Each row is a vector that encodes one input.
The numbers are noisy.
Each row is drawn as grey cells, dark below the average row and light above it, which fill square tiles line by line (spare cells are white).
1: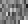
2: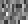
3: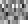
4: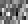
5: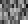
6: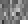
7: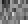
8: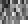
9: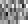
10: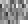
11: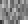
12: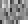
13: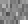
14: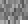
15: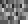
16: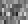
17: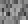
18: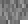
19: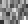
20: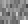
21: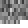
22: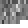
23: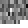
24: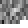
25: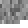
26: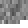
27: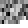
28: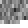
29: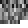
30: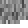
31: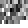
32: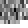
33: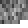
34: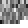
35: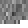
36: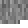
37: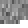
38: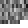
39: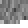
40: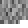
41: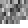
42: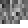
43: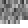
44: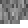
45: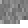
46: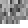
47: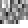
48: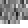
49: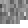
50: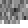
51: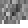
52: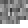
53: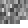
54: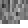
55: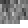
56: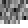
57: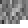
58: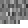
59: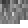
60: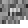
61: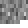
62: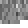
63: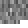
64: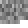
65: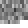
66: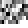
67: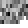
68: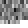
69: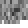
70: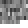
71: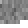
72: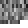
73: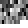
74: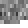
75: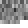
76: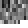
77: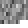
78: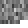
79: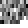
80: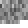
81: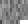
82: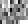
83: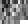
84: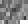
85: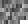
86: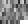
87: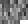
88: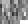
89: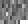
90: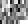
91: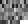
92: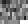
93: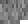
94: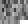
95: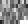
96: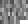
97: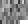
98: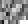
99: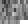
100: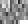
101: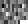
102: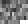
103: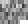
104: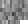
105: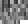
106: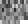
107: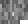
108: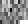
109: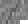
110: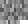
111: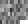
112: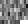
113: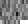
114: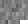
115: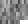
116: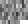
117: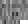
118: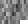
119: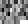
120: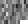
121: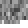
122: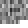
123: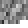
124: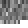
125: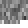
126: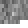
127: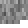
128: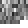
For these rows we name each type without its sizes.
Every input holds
a point on a line, together with either a point on a line, or three true/false values.
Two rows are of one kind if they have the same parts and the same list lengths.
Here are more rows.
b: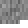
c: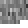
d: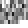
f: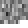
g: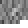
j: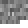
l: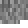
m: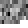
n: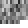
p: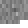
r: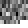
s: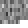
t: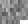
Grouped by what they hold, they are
b, c, f, j, l, m, n, p, s, t
d, g, r

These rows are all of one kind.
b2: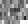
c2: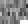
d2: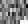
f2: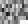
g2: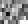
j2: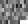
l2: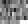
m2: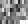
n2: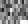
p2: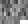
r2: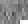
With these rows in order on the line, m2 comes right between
c2 and j2.
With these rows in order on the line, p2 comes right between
j2 and l2.
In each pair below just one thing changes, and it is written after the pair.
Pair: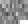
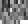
the place on the line
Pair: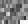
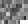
one of the three true/false values
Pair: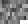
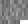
the place on the line
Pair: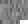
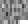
one of the three true/false values
